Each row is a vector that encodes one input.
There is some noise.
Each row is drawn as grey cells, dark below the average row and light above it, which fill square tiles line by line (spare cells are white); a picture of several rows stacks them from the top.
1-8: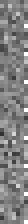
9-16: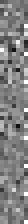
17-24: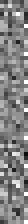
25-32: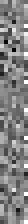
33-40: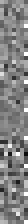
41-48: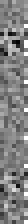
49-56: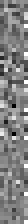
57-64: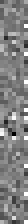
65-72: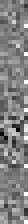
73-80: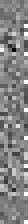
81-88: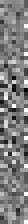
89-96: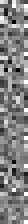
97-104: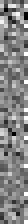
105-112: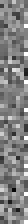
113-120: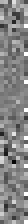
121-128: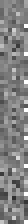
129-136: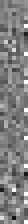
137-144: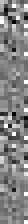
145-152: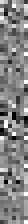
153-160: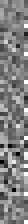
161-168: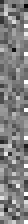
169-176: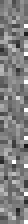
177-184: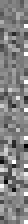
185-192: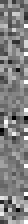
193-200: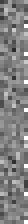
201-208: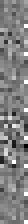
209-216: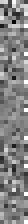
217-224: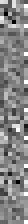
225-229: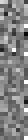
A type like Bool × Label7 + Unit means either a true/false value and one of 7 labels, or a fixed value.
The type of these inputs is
Bool × (Line5 + Line9).
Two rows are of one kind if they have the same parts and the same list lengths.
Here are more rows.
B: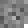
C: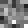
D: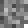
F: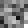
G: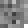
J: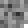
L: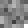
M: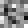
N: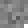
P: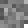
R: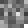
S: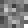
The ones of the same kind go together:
B, F, L, M, N
C, D, G, J, P, R, S

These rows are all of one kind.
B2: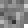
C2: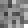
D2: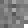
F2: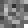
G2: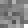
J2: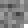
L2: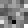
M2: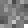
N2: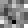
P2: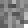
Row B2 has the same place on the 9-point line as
G2 and P2.
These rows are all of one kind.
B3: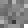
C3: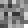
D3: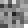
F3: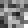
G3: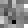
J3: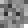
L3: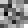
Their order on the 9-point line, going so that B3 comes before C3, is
D3, G3, B3, L3, J3, F3, C3.
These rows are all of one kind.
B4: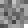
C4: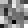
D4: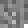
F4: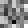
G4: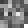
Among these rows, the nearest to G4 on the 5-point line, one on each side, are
B4 and C4.
